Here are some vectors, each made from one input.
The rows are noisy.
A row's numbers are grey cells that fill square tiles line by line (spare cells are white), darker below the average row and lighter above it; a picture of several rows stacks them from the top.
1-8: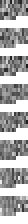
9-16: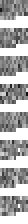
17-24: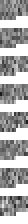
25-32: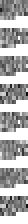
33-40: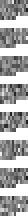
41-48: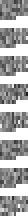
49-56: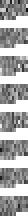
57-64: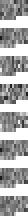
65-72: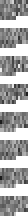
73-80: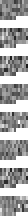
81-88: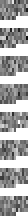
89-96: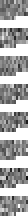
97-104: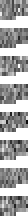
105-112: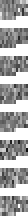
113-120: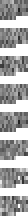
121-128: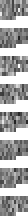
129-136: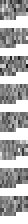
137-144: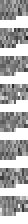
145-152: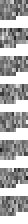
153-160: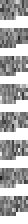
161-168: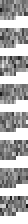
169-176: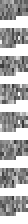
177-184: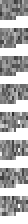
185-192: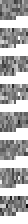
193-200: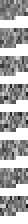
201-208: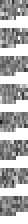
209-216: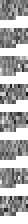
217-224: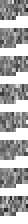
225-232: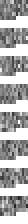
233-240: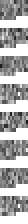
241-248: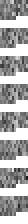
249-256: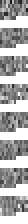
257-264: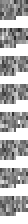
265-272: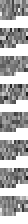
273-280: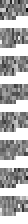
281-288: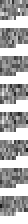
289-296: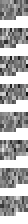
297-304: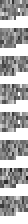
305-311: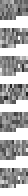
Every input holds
a point on a 19-point line.
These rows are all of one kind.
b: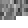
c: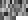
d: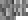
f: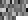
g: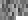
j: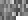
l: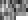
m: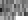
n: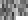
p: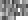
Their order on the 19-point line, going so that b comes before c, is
p, d, m, n, g, b, j, f, c, l.
